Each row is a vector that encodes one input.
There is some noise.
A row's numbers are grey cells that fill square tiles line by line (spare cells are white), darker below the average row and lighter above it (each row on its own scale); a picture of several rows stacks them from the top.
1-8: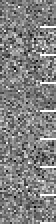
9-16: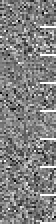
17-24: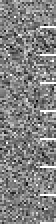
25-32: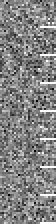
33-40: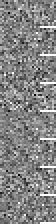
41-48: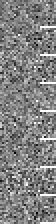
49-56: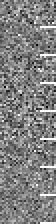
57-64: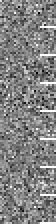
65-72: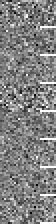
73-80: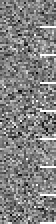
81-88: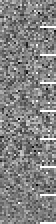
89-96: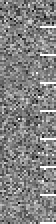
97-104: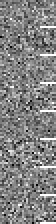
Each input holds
one of 6 labels, together with either a point on a 4-point line, or a point on a 5-point line.
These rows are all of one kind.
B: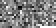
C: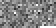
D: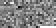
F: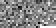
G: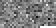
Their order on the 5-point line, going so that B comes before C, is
F, B, C, D, G.
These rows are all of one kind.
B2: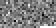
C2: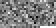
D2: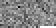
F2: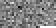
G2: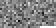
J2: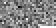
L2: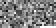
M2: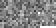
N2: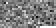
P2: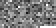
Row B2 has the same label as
C2, L2, N2 and P2.
